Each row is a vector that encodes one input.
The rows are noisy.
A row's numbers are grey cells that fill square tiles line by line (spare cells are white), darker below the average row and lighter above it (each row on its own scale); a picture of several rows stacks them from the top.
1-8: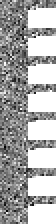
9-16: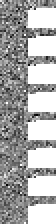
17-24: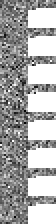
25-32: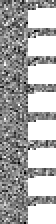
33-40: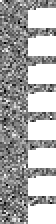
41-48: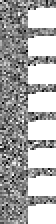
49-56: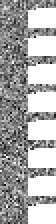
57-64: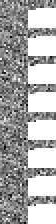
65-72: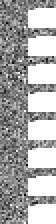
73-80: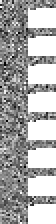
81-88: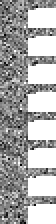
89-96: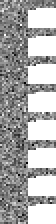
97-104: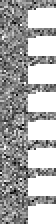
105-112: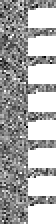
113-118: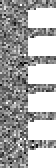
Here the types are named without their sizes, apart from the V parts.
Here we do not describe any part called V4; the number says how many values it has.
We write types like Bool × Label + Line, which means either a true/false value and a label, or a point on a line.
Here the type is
(Bool × Bool × Bool + V4) × Tree.
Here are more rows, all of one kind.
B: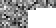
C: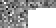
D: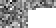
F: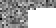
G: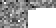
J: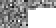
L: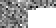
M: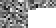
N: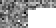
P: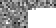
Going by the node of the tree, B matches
L and M.
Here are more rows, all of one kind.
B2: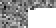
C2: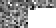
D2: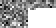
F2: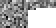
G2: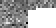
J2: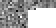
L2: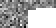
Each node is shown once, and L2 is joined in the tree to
F2.
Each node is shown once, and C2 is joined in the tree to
B2 and G2.
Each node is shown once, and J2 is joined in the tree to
B2 and D2.
